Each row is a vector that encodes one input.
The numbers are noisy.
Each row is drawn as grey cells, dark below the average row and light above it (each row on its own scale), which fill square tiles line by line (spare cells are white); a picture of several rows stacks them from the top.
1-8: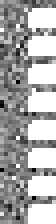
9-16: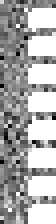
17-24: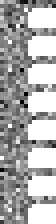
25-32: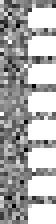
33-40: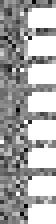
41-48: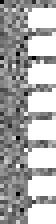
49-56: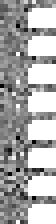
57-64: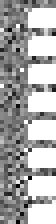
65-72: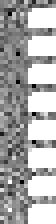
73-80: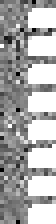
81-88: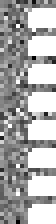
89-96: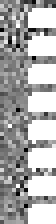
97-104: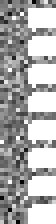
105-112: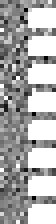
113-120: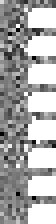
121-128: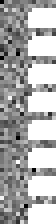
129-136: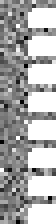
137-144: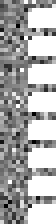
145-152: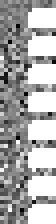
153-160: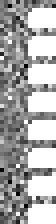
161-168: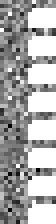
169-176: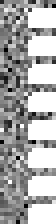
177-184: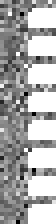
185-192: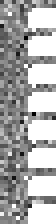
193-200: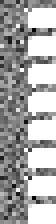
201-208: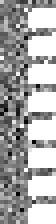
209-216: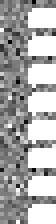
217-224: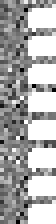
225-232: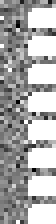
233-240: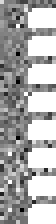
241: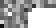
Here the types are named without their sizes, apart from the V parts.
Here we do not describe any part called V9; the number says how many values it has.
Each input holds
a value of V9, together with either a point on a circle and a true/false value, or a fixed value.
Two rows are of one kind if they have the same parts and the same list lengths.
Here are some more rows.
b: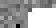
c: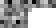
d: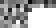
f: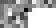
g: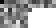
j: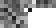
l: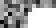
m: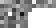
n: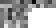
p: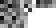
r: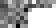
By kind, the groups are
b, c, d, g, j, l, n, p
f, m, r

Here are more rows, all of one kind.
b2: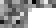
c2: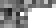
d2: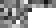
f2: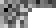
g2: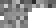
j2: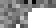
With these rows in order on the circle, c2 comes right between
b2 and d2.
